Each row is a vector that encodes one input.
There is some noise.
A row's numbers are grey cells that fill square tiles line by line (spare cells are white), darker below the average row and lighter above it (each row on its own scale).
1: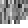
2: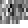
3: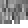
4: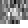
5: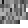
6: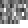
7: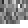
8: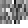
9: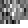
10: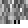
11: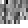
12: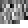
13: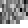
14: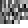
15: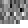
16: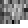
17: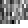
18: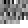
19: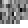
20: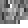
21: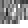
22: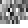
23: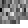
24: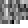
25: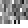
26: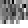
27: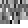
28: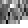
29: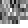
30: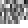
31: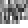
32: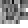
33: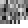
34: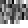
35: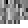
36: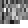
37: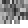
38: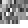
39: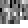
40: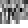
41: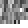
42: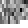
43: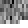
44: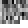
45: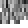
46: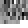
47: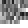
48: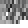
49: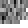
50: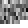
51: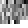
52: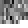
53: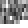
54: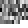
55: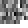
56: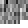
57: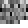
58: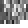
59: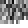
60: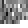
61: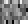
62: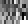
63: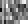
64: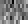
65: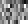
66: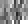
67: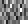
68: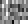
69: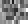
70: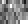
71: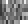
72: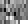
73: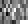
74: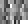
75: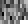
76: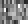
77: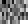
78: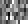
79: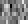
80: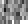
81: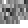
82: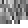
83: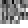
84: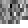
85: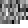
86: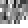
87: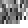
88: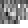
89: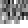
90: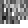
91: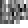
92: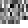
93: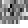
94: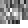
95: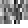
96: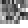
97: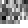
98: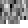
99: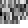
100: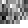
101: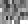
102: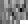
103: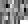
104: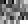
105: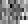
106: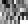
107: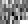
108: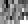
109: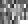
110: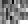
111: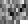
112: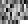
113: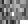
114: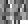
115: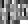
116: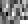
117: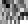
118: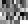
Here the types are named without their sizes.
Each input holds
a point on a circle, together with either a fixed value, or a node of a tree.
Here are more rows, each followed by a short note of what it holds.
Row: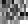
a point on a circle
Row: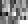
a point on a circle and a node of a tree
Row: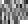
a point on a circle and a node of a tree
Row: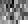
a point on a circle
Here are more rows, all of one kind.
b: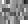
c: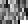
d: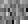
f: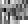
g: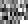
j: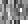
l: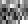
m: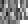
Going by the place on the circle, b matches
f and l.
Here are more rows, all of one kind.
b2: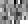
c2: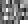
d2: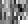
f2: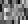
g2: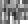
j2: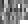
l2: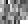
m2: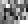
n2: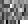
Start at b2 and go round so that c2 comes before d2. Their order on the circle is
b2, n2, j2, f2, c2, d2, m2, g2, l2.
